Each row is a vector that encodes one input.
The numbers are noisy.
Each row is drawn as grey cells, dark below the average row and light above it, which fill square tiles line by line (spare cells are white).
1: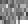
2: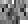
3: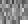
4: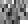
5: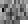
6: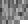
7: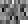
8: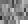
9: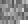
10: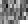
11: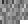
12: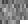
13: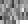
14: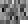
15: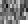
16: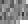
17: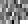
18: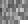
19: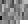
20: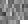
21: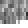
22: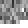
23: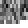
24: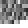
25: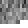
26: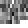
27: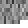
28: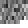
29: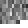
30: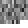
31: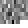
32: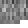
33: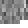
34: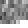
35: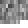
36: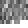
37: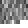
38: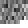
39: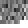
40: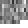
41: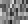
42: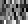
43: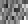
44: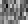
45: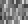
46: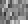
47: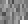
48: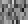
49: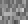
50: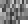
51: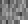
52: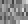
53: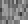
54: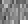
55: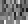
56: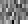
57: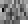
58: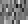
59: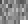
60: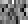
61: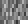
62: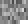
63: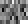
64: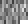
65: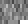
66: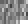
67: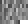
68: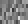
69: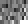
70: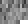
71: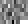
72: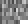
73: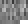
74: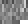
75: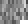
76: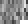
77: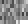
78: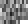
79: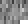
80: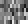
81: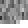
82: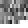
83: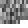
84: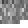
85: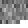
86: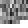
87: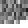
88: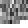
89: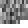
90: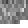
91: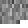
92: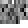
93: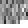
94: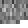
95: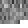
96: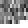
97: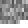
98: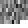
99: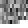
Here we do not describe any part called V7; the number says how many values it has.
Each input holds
either a point on a 9-point circle, or a point on a 10-point circle and a value of V7, or a fixed value.
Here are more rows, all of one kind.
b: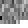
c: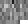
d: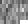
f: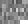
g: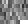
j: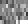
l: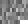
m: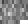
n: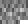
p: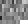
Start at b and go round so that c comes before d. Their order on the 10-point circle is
b, p, f, l, n, m, c, g, d, j.
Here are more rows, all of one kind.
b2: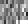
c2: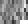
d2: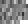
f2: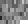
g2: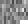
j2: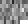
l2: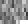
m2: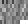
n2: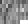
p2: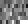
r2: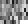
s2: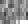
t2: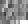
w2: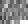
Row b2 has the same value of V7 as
d2, g2 and m2.
